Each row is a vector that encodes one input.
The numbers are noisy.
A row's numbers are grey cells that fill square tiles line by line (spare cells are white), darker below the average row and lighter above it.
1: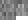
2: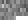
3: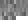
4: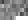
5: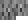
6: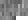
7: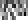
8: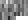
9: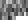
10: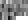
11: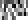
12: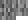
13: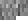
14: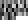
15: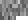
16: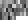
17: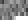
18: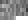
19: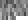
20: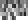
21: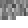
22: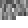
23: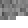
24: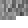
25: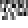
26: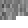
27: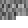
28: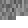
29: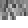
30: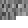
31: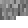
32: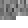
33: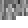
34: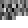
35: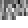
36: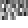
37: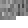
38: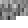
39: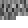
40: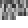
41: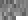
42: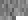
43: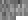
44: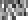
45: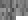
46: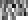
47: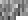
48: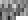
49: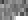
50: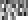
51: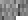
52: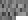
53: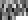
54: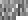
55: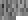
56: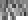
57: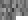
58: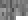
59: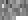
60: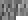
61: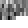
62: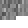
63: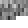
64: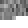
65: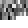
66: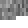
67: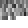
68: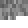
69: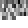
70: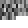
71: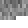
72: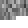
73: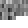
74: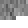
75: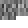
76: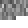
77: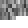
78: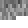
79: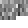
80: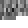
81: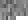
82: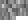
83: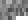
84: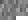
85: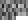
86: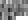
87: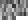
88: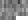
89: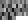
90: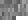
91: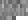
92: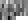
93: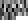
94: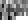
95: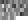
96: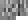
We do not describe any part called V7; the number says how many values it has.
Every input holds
either a point on a 5-point circle and a value of V7, or a point on a 3-point line and a point on a 4-point line.
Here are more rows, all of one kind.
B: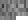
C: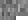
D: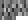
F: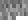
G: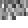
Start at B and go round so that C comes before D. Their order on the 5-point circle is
B, F, G, C, D.
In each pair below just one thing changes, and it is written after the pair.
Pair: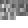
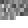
the place on the 4-point line
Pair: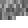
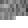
the place on the 3-point line
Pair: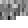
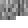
the place on the 4-point line
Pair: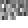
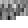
the place on the 3-point line
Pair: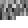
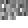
the place on the 3-point line
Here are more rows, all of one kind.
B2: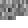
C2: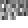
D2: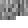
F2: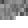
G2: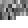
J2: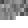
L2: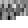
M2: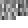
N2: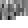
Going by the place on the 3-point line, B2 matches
D2, L2 and N2.
